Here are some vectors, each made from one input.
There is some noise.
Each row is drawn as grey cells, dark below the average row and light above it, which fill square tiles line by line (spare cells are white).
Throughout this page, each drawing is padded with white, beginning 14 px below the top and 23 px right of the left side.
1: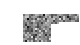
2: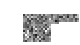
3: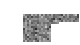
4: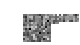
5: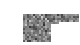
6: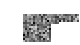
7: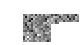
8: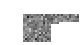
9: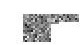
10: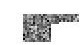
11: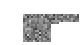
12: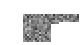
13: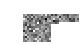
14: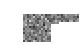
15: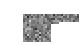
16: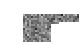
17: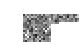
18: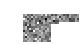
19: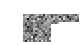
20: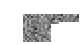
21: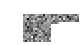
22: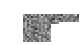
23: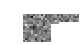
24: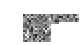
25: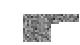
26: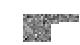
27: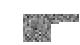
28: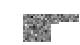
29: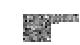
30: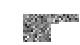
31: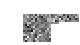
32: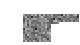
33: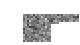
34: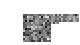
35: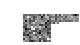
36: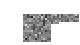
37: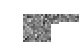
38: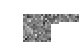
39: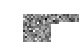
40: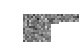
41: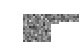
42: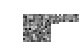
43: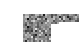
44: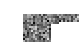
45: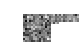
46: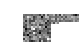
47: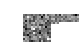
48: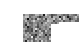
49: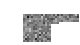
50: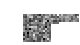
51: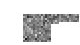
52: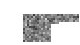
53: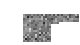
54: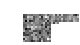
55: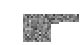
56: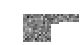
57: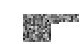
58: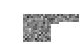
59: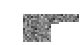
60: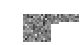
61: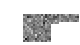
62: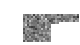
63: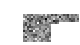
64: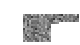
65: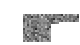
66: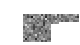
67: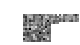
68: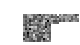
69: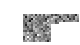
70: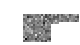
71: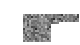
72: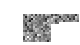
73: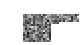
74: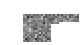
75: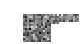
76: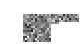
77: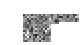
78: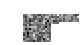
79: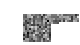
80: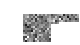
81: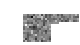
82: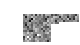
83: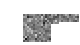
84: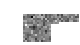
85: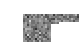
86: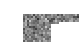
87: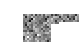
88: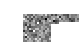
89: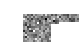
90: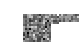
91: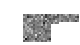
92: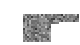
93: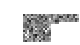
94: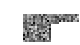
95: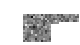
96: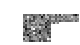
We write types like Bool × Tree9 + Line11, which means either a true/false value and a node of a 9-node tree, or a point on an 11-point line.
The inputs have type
Circle8 + Label5 + Line6.
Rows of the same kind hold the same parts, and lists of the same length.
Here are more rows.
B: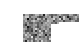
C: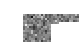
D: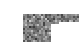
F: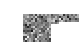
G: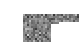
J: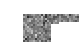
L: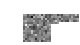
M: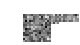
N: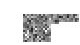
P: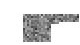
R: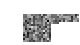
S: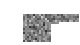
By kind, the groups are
B, F, N
C, D, G, J, L, P, S
M, R

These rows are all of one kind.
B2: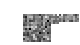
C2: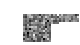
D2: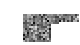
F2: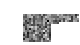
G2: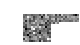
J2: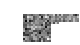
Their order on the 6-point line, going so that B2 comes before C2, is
G2, J2, B2, C2, F2, D2.
